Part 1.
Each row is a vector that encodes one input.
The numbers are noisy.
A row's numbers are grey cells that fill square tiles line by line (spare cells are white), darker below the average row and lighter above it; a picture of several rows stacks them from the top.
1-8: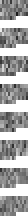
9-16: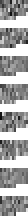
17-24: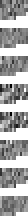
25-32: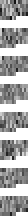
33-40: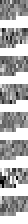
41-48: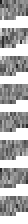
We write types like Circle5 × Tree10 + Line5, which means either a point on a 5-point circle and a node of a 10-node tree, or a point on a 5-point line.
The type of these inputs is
List2(Line4).
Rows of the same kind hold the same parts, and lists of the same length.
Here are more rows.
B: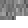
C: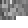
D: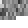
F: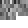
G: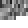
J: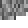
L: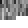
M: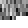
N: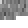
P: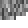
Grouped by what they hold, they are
B, C, M
D, F, L, N
G, J, P

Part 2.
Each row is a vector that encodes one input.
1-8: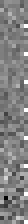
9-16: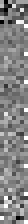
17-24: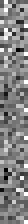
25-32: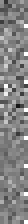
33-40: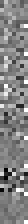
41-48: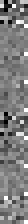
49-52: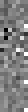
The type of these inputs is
Bool × (Tree7 + Unit).
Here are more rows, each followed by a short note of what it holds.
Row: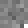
a node of a 7-node tree and a true/false value
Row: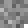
a true/false value
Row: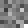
a true/false value
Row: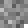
a true/false value
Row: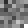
a node of a 7-node tree and a true/false value
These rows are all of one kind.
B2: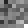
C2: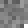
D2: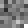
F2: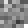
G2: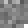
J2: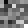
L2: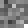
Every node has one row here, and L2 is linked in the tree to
F2 and J2.
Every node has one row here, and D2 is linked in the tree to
G2.
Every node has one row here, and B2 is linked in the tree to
C2 and F2.
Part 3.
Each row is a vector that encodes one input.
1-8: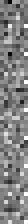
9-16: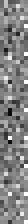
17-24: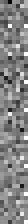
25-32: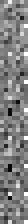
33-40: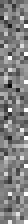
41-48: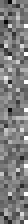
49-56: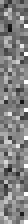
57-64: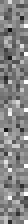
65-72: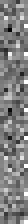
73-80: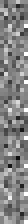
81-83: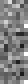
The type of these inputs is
Bool × Bool × Bool × Label11.
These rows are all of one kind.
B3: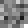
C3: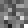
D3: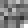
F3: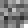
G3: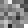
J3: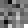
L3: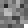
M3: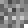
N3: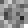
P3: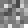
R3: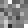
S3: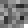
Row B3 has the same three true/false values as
D3, F3 and S3.
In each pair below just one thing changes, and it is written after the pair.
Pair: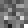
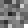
one of the three true/false values
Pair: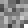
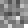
one of the three true/false values
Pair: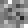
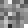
one of the three true/false values
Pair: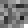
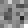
one of the three true/false values
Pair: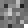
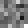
one of the three true/false values
